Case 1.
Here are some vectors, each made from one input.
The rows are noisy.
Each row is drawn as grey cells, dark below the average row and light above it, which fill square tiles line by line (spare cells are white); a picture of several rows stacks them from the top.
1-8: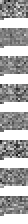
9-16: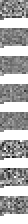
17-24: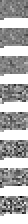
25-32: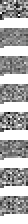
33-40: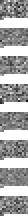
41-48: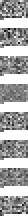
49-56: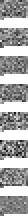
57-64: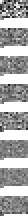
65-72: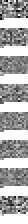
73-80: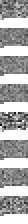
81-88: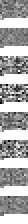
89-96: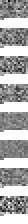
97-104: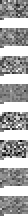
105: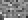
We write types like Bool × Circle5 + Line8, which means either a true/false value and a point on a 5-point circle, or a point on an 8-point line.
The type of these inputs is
Bool × Bool × Bool × Bool + Unit.
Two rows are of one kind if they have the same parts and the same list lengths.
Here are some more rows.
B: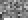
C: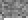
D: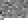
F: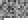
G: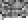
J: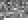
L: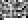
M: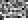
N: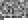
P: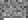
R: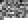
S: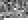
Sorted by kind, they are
B, C, D, F, G, L, N, P
J, M, R, S

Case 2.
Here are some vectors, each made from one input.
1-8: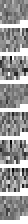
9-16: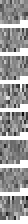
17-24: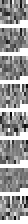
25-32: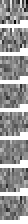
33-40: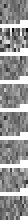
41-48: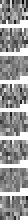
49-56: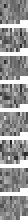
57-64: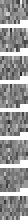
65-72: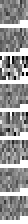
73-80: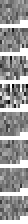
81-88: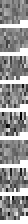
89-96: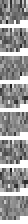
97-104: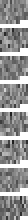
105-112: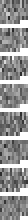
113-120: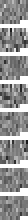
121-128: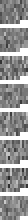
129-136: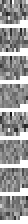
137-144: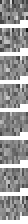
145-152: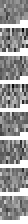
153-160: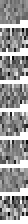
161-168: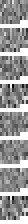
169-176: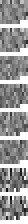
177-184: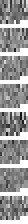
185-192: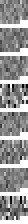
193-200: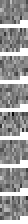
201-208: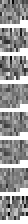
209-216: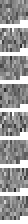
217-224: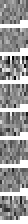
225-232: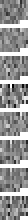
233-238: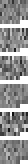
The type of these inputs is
Bool × Bool × Bool × Bool.
